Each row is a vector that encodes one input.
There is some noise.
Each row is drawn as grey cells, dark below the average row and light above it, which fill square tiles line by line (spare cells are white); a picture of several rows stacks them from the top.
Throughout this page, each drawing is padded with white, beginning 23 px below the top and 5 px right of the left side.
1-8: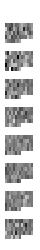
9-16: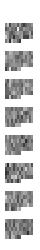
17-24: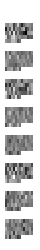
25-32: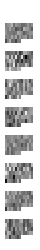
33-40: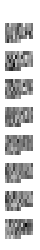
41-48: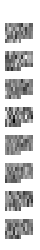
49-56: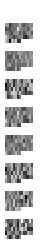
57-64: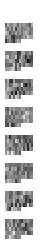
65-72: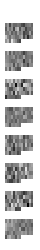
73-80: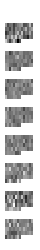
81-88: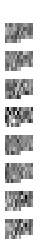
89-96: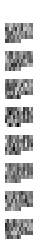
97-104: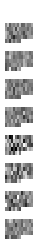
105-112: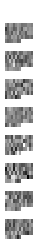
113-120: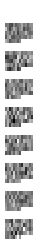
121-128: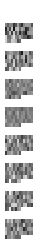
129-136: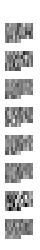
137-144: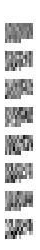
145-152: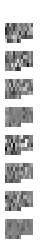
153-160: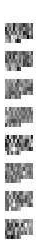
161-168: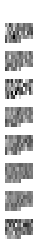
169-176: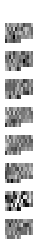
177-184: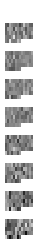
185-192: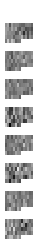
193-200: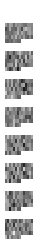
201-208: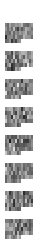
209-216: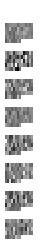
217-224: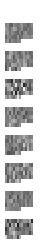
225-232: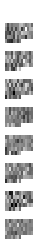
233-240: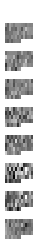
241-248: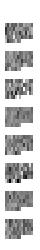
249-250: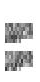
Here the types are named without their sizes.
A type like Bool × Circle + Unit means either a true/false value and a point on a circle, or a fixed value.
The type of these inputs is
List(Line).
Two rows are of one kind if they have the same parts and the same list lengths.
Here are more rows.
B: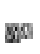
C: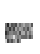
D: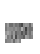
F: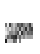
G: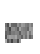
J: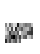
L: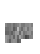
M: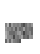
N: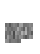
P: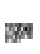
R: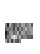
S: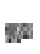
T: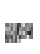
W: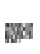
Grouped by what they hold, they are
B, D, F, G, M, P
C, L, N, R, S, W
J, T

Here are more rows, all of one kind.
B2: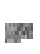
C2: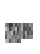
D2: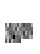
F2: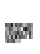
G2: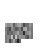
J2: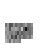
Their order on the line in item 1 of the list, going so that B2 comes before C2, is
B2, J2, D2, F2, C2, G2.
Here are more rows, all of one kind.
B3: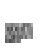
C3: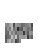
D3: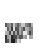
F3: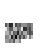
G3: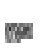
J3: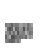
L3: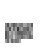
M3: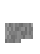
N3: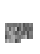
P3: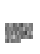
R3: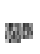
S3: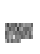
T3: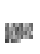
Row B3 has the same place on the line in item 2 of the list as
D3, G3, J3 and T3.
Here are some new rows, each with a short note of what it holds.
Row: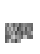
a list of two items
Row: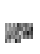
the empty list
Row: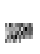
a list of two items
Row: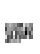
the empty list
